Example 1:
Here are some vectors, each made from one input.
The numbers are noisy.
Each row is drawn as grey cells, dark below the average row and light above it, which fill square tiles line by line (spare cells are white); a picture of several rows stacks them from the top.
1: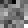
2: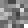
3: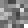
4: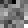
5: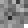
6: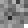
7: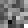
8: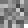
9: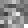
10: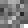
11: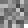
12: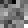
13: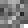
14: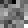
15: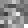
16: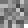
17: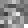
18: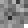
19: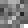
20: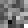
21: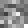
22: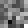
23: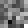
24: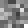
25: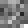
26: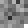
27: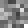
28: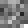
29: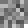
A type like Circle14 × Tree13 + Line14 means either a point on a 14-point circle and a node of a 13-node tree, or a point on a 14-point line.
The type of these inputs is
Tree7.
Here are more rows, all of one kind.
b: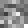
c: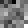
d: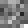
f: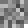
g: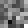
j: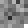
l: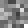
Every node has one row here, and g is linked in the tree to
f.
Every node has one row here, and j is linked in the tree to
d, f and l.
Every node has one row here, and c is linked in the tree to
l.
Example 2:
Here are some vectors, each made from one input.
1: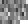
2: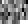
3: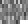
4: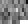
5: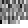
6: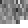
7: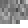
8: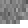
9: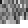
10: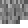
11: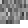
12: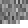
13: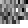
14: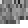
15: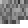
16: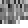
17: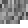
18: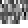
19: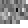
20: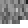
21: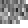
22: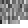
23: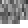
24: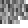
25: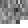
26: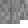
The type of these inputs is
Line6.
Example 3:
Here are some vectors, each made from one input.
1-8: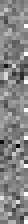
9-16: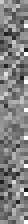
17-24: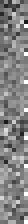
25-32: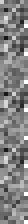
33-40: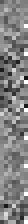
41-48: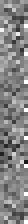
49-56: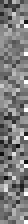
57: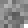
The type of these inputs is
Line6.
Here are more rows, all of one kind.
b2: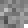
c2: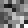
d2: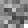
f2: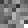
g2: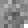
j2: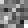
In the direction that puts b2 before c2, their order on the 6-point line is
j2, d2, g2, b2, f2, c2.
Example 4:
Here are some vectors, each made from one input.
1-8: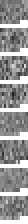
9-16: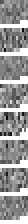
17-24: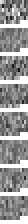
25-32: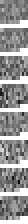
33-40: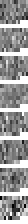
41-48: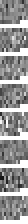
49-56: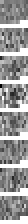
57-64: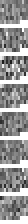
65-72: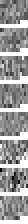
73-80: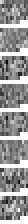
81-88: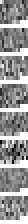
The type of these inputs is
Label4.
